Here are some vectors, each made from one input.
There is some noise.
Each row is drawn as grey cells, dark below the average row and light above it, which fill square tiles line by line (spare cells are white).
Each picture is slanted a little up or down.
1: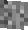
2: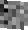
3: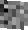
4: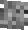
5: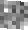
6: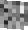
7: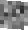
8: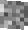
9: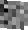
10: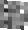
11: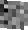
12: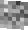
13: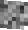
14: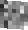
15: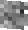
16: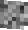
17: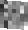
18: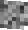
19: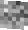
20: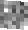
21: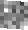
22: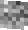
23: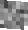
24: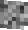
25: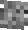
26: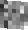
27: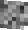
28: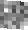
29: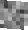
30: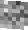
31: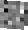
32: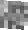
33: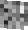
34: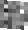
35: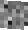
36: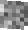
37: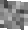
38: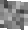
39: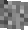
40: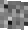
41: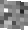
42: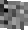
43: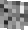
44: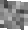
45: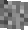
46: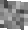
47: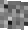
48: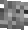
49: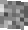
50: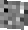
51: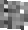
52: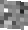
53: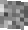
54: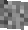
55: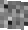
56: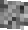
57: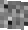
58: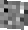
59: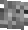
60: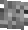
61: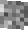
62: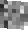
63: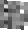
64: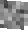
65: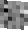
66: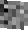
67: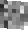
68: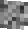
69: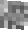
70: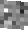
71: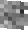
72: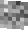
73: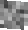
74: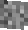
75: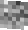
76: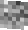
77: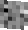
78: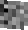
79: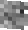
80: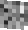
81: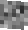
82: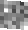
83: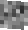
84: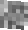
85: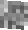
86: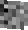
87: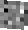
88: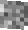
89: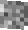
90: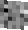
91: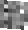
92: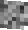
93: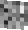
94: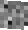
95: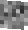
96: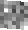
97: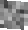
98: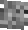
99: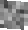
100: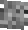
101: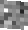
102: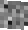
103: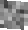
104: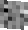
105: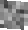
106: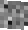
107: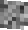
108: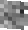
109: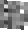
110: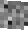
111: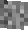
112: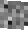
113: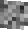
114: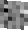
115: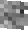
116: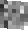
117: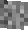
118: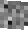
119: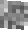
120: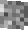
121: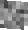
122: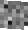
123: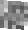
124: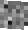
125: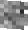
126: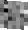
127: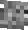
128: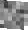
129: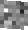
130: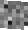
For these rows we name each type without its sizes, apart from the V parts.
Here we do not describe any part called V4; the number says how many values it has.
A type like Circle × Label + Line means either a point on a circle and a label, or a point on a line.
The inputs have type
Bool × Label + V4.
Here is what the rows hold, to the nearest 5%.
About 65% of them hold a label and a true/false value. The rest hold a value of V4.
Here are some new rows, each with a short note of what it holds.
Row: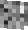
a label and a true/false value
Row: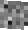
a value of V4
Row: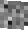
a value of V4
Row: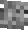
a value of V4
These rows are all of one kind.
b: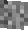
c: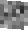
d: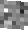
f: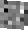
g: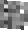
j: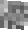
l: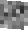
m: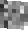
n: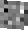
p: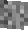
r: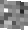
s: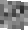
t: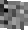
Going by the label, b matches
d, p and r.
